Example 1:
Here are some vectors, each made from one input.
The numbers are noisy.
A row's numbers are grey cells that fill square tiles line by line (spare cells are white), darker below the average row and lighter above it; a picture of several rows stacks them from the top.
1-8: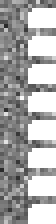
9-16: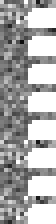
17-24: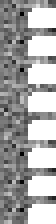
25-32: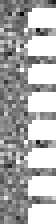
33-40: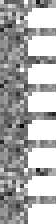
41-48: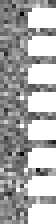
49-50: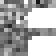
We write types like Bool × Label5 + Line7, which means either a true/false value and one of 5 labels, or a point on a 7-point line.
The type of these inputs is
Circle9 + Unit.
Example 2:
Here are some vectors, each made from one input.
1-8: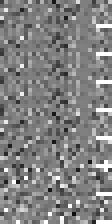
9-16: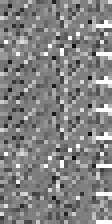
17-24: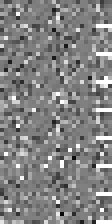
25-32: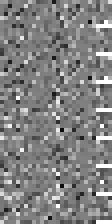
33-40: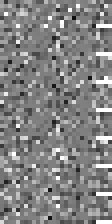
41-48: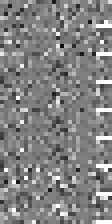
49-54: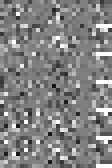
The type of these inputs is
Line9.
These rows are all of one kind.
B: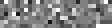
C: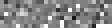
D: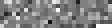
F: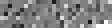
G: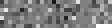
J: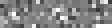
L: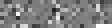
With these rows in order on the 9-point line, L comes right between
C and G.
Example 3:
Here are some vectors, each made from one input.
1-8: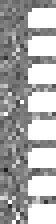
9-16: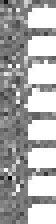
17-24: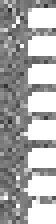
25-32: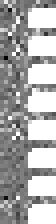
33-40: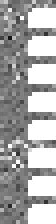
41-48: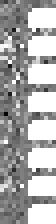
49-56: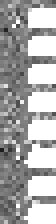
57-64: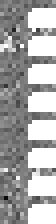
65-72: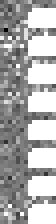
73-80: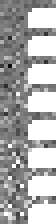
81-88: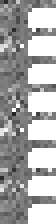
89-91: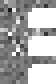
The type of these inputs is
Line10.
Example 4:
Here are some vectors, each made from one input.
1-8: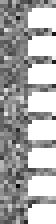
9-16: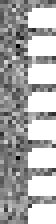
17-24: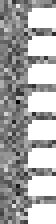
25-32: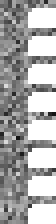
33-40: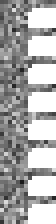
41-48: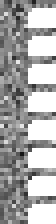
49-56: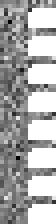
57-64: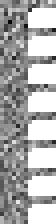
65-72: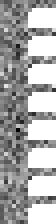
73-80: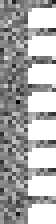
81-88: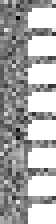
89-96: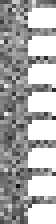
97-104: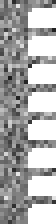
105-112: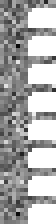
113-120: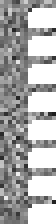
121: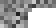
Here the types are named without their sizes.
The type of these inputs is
Circle.
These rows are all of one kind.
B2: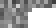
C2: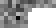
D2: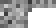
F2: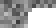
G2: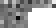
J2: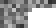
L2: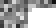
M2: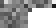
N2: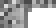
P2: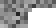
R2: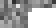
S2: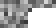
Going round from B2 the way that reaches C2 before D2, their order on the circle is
B2, R2, P2, F2, C2, G2, M2, S2, D2, N2, L2, J2.
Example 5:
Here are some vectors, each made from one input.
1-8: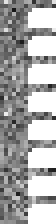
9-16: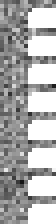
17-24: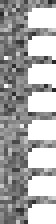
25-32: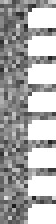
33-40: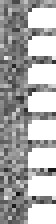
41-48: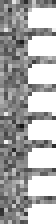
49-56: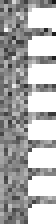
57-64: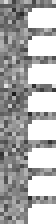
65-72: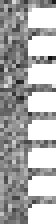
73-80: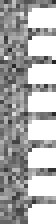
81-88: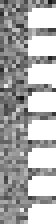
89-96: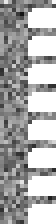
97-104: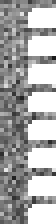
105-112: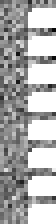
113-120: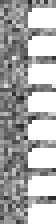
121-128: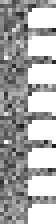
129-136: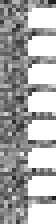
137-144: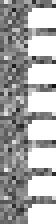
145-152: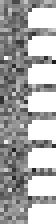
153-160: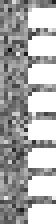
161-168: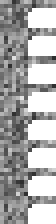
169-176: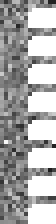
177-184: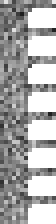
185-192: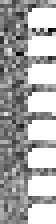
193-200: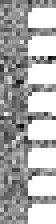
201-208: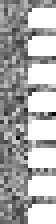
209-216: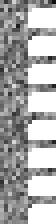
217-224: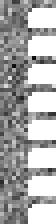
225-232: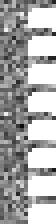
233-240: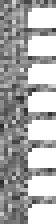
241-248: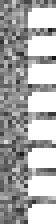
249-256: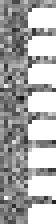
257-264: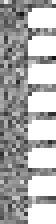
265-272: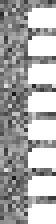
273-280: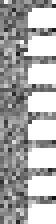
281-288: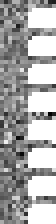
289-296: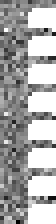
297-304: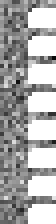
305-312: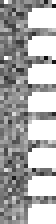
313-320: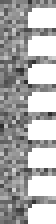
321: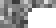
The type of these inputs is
Line10.
